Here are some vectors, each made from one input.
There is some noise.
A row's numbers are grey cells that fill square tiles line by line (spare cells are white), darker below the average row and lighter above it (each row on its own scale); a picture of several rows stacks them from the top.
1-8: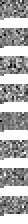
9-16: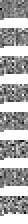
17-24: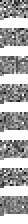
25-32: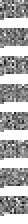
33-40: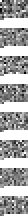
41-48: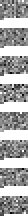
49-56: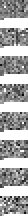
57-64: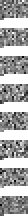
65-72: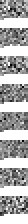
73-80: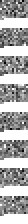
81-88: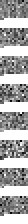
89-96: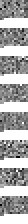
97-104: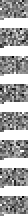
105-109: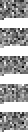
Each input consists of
a list of up to two items, each either a point on a 4-point line, or a point on a 5-point line.
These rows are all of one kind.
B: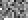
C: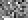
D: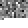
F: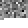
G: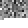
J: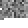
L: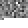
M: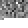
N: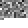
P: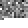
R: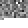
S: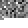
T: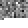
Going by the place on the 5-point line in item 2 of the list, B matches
J, N and P.
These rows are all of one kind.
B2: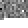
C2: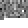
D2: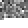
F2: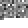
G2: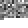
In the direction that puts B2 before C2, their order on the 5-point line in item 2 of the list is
D2, B2, F2, C2, G2.
